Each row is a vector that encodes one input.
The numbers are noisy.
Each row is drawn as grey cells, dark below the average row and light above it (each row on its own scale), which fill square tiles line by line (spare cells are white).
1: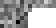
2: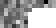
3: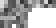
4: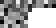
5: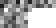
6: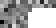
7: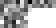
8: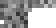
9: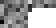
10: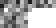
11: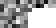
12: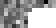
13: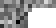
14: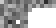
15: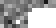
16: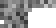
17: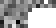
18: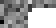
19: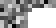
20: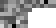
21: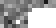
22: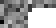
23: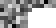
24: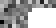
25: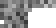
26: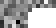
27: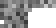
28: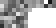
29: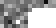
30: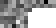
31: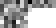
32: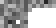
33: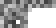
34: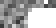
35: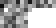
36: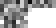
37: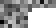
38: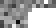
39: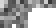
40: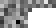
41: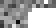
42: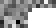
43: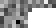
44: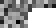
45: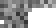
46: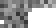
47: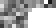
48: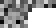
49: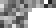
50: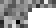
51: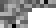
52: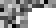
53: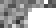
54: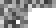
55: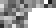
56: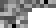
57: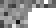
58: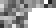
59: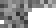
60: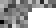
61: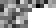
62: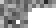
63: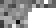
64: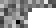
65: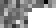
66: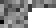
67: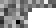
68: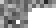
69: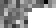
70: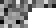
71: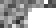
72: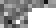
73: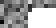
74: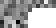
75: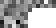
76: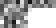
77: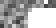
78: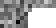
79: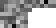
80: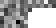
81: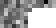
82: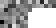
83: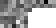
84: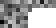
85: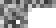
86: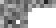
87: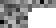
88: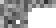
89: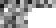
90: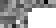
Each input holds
a true/false value, together with either a point on a 10-point circle, or a fixed value.
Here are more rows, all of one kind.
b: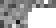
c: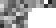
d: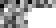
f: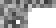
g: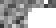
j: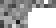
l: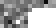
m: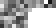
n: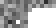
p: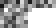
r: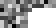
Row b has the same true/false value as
c, g, j and m.
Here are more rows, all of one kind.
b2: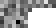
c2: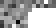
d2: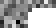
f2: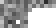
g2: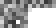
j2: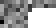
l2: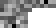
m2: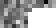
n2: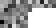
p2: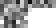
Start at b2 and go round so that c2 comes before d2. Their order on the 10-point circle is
b2, l2, j2, m2, n2, f2, g2, p2, c2, d2.
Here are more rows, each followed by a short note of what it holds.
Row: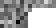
a true/false value
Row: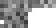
a true/false value
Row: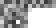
a point on a 10-point circle and a true/false value
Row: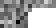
a true/false value
